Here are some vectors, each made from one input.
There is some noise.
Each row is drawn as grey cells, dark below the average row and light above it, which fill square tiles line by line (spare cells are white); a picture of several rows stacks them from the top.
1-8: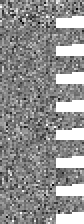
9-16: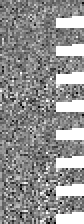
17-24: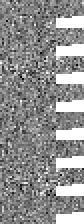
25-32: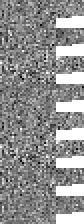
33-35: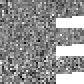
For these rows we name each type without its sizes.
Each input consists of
a true/false value, together with either a fixed value, or a point on each of two lines.
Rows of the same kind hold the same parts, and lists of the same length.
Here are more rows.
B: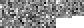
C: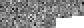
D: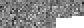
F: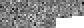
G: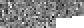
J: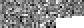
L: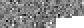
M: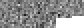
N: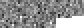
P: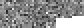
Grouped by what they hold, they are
B, J
C, D, F, G, L, M, N, P

